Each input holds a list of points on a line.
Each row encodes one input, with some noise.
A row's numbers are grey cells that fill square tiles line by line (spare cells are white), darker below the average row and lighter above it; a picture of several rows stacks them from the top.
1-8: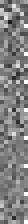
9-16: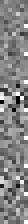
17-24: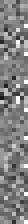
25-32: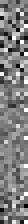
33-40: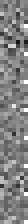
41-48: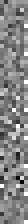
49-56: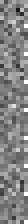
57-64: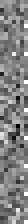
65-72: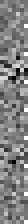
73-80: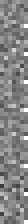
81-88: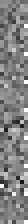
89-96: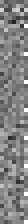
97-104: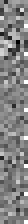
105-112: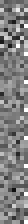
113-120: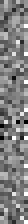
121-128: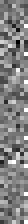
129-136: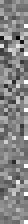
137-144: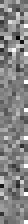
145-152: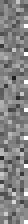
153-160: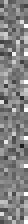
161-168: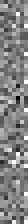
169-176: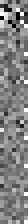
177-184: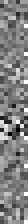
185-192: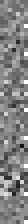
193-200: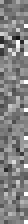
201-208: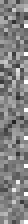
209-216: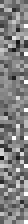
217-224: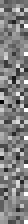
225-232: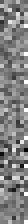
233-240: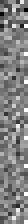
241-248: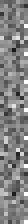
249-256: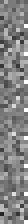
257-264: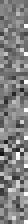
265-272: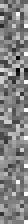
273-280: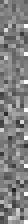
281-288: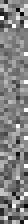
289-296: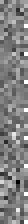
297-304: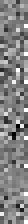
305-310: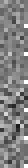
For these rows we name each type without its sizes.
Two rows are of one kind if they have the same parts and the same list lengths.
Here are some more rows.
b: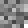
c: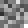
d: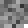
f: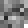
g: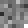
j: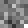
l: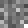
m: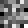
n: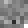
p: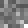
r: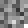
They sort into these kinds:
b, f, r
c, d, g, n
j, l, p
m

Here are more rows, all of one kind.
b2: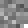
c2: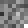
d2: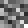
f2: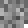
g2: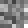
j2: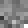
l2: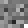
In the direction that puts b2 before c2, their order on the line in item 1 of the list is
g2, l2, f2, j2, b2, c2, d2.
